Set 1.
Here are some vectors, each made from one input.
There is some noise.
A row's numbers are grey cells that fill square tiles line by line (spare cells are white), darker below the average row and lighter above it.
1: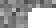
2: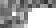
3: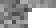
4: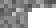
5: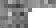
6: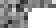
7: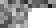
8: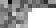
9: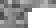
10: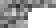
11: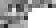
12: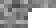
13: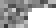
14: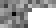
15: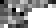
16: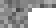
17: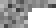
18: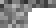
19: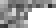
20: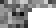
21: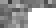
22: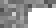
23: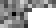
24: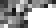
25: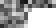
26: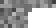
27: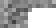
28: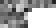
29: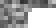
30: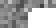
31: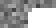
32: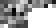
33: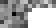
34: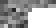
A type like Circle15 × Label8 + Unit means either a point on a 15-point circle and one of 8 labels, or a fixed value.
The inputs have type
Bool × Bool × Bool.
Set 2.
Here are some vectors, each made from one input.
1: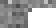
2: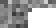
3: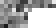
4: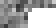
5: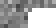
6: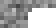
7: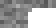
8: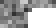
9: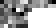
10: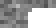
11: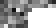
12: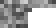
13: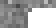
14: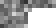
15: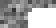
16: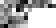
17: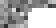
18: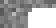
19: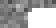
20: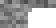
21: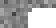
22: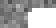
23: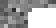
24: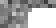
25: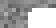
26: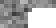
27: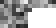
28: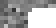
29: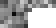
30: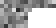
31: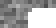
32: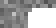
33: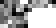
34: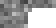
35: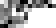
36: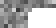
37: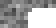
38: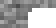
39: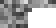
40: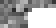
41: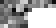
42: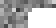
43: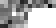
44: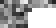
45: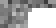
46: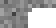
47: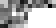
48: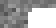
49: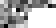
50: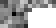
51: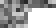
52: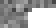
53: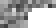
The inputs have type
Bool × Bool × Bool.
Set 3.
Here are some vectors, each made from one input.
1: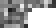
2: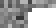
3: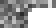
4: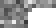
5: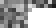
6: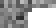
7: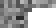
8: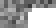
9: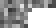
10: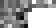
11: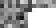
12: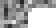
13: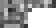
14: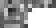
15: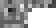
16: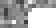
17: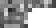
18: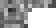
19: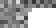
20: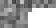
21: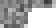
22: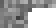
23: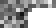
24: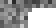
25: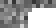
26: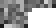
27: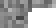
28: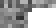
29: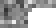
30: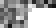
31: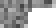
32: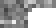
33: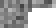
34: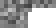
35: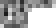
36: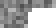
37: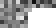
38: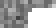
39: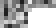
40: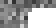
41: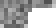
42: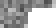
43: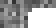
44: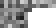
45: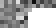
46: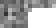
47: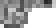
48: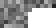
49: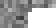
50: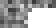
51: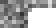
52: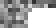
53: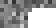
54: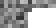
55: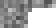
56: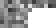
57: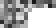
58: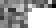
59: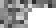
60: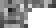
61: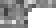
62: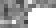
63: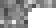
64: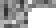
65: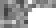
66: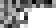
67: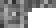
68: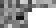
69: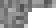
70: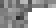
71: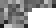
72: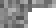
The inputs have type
Line9.
